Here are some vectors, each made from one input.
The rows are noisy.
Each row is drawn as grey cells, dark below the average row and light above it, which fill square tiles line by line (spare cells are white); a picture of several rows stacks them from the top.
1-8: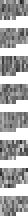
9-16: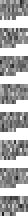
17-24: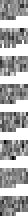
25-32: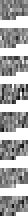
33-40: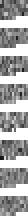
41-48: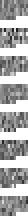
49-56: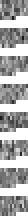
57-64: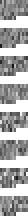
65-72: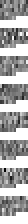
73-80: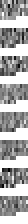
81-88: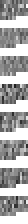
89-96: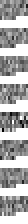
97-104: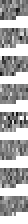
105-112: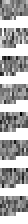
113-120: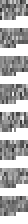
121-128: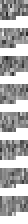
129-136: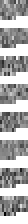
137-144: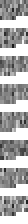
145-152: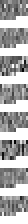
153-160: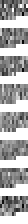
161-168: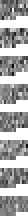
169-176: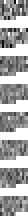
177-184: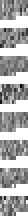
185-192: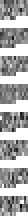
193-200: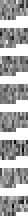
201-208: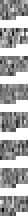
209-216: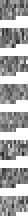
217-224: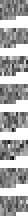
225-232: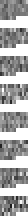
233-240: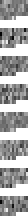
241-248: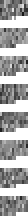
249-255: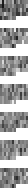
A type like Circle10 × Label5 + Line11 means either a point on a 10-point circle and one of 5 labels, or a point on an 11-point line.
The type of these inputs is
Label5 × (Line9 + Line11).
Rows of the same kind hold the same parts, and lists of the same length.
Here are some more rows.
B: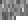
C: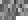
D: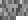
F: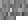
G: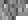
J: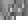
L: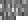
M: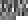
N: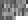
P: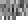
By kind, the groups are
B, F, J, L, P
C, D, G, M, N

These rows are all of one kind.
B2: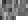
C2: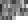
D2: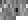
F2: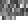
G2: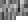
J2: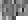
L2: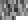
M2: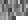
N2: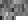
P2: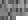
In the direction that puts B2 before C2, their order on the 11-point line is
G2, N2, B2, P2, C2, D2, L2, M2, J2, F2.
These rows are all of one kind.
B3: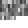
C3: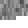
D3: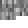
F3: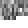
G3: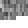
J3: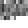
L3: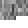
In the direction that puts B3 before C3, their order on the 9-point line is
D3, F3, L3, G3, B3, C3, J3.
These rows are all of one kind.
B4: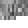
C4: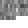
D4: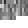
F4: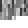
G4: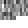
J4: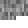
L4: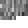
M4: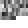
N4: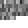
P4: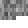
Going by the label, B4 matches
G4, J4, M4 and P4.
